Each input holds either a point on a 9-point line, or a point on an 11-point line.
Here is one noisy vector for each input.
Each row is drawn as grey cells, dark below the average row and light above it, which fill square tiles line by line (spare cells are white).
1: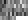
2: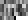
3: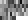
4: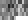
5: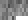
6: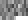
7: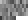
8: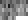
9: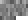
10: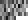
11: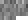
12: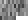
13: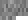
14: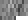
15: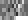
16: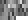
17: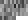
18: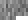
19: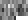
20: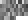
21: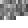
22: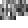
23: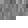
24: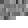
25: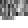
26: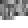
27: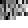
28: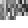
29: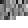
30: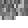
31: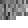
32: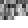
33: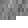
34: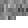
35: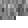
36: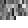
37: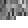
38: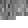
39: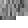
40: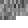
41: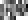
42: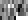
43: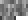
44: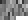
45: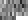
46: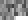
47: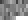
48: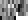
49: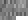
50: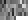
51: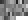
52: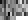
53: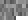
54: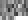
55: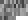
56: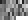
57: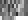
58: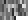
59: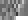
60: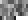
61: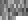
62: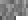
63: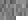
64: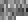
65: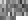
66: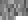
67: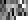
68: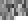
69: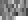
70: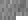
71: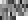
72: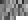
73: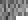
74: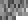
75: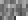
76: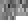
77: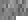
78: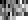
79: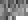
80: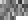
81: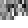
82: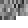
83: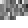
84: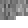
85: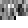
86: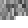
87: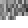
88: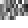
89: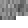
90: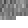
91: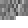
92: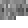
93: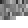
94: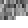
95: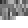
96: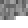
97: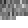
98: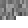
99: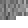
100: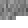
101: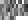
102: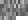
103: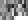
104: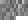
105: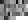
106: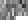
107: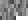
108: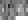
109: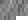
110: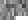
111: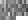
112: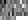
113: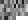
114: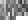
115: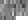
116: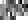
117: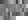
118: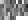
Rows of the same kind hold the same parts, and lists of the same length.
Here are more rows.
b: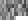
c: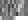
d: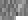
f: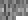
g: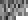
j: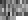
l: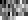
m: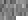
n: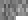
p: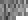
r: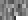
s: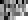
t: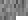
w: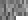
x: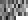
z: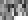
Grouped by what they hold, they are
b, s, t, z
c, d, f, g, j, l, m, n, p, r, w, x

